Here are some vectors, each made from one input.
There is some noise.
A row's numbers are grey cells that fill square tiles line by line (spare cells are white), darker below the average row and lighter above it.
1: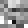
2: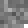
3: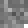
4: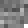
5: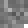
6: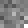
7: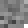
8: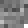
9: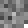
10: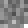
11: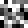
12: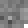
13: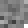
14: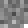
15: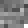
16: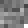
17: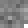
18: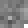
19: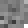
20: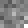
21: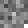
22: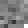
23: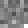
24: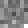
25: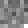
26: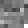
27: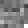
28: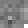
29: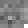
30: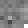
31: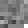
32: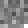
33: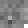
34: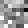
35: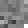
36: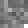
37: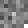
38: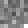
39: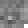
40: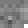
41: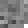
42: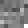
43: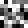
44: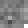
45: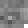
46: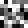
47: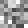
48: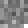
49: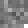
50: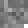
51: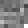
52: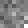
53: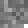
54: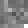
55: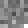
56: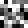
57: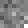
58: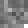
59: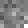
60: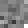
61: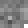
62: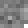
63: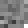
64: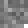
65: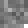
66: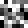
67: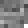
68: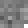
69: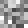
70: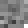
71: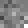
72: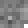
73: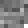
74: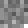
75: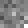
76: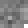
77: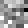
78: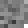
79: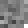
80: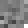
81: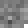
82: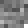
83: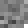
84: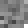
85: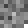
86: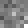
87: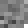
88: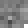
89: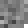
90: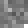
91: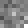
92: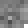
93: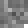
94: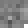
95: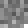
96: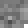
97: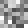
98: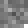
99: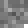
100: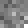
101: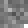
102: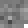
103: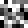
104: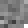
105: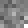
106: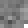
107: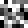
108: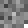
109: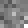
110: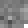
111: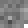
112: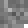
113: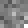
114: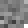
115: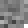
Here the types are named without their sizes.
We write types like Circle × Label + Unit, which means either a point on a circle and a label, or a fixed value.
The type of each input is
Bool × Tree + Unit.
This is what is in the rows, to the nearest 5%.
About 5% of them hold a fixed value. The rest hold a node of a tree and a true/false value.
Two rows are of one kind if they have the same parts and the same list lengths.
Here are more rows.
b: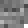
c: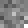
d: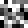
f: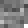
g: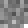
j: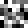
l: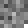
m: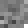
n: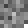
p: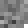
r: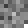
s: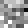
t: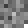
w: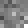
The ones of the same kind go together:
b, c, f, g, l, m, n, p, r, s, t, w
d, j

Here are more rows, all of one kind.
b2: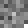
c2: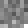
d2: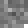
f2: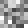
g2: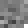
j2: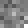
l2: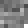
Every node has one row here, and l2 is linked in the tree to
g2.
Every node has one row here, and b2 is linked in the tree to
j2.
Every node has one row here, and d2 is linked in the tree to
c2 and f2.
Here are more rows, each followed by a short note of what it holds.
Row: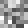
a node of a tree and a true/false value
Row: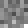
a node of a tree and a true/false value
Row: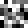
a fixed value
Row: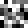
a fixed value
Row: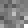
a node of a tree and a true/false value
